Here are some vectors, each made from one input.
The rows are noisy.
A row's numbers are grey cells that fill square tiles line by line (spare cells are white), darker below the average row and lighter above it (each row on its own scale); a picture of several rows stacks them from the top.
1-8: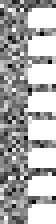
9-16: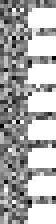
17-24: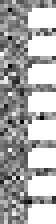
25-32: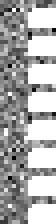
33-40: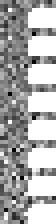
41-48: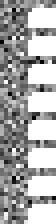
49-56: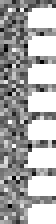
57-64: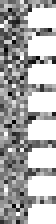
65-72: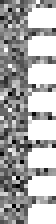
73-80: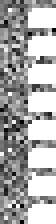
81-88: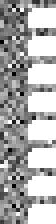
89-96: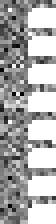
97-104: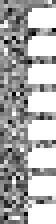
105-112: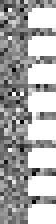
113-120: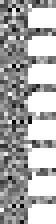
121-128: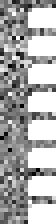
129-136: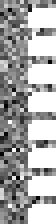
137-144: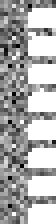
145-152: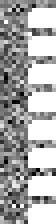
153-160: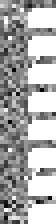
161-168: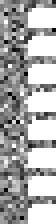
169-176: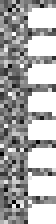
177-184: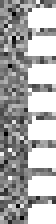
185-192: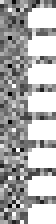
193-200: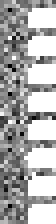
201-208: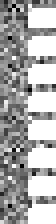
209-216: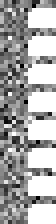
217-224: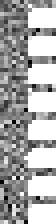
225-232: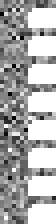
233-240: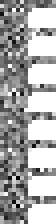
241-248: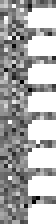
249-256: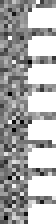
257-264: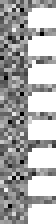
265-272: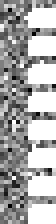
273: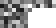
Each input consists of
a point on each of two 5-point circles and five true/false values.
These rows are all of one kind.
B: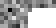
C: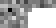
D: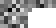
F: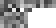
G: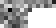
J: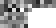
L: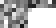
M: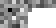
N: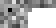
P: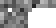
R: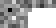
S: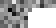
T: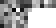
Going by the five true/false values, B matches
C, M, N and R.
